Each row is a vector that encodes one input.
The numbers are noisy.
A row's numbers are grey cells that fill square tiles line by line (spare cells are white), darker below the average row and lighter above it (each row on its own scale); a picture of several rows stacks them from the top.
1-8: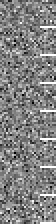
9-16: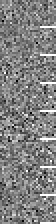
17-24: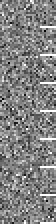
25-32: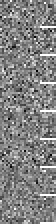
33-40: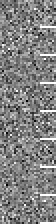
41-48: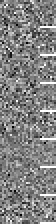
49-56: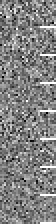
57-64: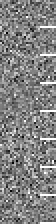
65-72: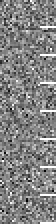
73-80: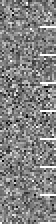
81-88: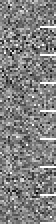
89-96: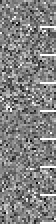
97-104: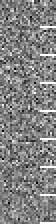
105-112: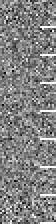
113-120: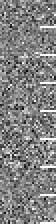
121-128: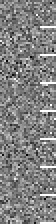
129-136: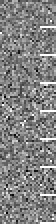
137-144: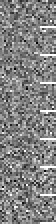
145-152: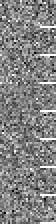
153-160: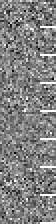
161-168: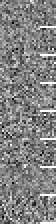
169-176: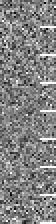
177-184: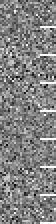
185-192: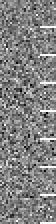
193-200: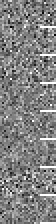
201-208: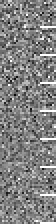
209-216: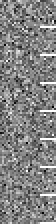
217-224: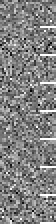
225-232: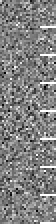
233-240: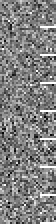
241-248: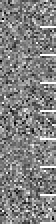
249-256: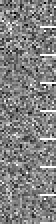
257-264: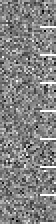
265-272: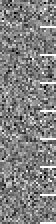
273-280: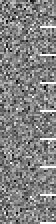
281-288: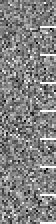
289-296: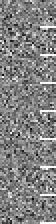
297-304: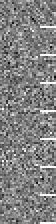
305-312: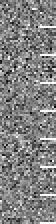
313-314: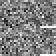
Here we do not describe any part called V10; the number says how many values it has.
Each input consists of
either a point on a 7-point line and two values of V10, or a list of up to two points on a 9-point line.
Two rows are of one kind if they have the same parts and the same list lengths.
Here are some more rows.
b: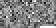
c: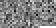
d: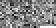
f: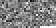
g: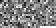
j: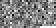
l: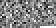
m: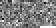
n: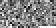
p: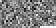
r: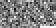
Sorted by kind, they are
b, d, j, l
c, g, r
f, m, p
n

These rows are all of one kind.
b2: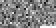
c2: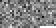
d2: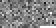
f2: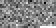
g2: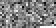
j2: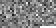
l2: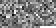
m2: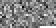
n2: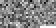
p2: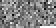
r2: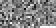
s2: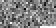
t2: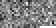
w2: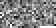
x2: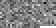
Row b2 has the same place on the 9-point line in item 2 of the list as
g2, p2, s2 and x2.
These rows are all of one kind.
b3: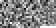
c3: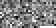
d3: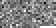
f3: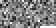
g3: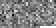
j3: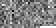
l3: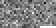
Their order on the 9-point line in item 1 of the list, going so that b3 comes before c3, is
d3, j3, l3, b3, g3, f3, c3.
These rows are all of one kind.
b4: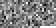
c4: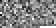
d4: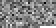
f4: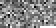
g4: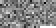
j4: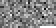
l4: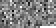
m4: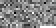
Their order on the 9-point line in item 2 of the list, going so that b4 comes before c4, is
l4, g4, b4, j4, c4, m4, d4, f4.
